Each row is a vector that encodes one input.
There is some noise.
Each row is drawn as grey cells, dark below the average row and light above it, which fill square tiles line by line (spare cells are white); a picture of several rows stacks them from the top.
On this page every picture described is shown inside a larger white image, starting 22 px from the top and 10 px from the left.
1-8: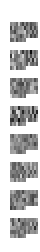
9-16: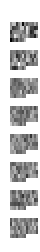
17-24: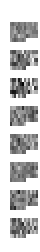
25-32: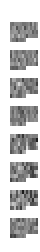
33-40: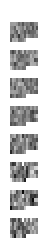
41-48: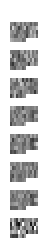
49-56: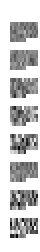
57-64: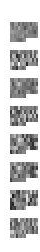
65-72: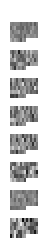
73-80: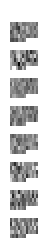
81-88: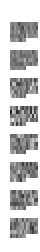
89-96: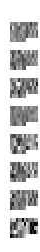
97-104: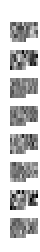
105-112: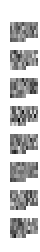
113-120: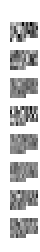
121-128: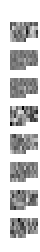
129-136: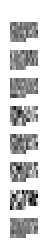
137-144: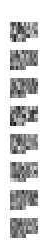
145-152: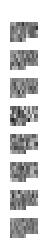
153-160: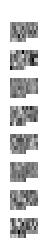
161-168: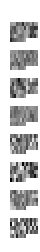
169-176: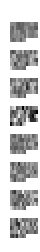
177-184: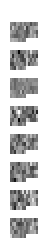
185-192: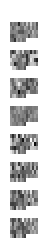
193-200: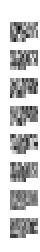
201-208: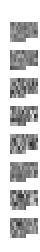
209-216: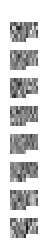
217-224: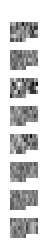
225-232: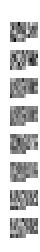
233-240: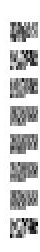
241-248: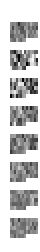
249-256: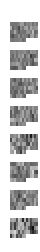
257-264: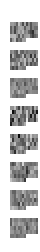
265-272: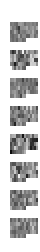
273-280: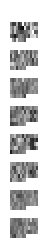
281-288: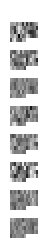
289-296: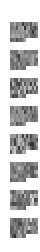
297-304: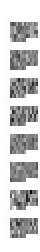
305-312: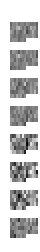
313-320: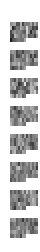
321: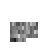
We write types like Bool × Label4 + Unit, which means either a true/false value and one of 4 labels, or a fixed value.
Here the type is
Label8.
